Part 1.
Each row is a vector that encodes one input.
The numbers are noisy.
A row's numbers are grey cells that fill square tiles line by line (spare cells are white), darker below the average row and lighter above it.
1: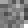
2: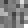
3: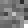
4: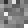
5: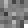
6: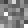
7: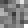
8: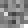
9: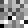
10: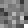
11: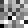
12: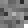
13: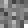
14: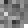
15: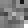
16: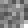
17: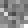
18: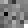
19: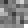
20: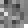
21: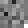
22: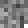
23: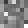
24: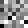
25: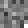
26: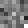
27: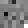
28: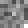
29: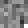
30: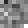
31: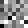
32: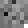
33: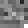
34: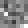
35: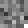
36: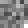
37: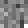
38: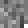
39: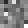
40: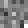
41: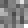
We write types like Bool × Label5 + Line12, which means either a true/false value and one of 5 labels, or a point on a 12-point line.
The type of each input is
Bool × Circle5 + Unit.
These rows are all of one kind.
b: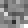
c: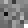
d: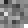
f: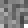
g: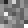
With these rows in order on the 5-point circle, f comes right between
c and g.
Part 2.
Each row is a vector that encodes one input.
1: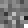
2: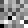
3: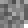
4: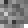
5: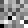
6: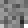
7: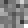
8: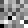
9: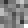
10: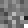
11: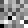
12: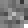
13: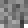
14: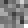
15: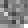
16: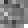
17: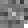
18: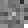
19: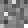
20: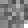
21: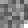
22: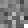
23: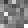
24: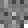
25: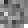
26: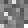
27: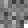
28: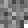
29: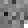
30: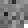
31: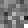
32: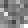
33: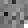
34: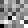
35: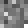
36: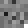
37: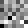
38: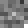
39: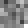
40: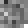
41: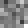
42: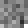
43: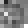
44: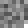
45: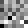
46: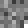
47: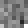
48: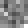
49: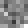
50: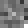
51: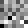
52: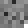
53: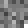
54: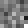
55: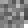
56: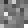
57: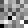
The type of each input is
Bool × Circle5 + Unit.
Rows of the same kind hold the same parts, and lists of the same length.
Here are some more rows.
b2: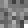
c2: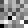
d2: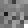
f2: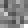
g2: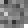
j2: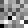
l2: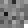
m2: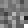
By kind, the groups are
b2, d2, f2, g2, l2, m2
c2, j2

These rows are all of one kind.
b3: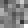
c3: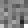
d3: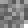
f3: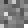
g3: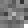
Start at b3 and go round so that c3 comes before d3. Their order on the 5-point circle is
b3, c3, f3, g3, d3.
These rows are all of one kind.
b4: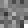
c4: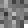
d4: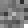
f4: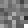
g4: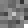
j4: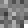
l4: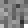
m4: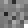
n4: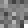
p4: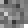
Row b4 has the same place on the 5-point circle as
c4, j4, l4 and n4.
